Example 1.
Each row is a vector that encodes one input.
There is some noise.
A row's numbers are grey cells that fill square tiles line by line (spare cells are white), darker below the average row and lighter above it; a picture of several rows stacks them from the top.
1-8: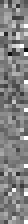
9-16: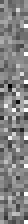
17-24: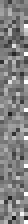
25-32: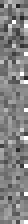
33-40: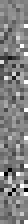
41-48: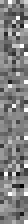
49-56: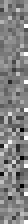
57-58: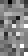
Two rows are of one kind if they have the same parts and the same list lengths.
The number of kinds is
3.
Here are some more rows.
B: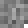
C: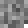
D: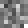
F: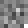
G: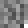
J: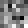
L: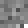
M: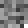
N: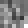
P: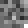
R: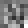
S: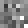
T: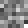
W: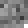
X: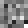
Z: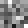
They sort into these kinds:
B, C, J, N, T, W, X
D, F, G, L, M, R, S, Z
P

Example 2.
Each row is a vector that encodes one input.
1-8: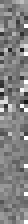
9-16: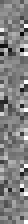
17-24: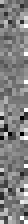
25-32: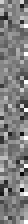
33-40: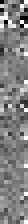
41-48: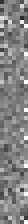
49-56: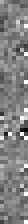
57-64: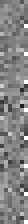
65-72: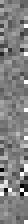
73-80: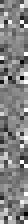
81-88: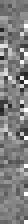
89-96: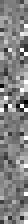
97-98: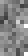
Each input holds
four true/false values, together with either a point on a 10-point circle, or a fixed value.
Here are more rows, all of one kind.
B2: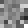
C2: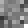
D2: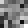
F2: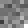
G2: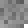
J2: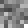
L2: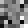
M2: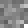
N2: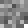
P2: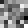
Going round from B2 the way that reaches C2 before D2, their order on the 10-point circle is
B2, P2, J2, G2, N2, C2, F2, D2, L2, M2.
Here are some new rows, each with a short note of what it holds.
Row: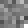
a point on a 10-point circle and four true/false values
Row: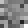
a point on a 10-point circle and four true/false values
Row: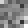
a point on a 10-point circle and four true/false values
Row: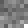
four true/false values
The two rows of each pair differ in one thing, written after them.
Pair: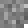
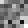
one of the four true/false values
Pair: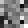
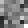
one of the four true/false values
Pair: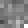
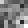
one of the four true/false values
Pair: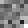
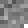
the place on the 10-point circle
